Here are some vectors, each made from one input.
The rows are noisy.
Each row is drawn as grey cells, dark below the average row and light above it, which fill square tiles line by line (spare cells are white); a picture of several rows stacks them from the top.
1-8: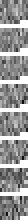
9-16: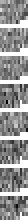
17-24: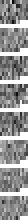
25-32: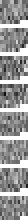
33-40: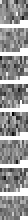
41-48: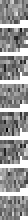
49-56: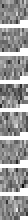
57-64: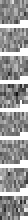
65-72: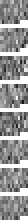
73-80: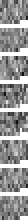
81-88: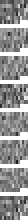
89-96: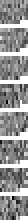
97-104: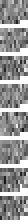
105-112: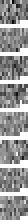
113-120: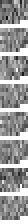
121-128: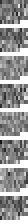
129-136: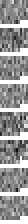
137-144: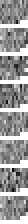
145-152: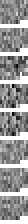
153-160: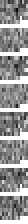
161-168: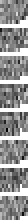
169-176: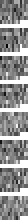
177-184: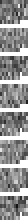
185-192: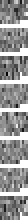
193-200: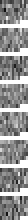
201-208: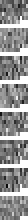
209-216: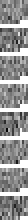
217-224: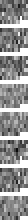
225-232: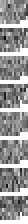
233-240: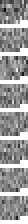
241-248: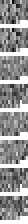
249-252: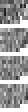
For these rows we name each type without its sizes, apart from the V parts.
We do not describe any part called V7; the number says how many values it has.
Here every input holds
either a true/false value and a value of V7, or a list of points on a line.
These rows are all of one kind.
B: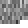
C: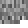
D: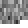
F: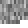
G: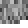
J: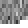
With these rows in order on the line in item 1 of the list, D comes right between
G and J.
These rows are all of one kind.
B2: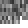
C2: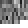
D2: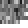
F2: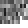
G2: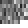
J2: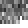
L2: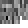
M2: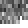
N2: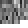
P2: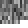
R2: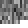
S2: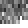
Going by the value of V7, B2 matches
P2 and R2.
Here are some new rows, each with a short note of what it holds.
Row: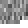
a list of three items
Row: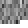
a list of three items
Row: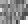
a list of one item
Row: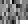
the empty list
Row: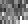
a true/false value and a value of V7
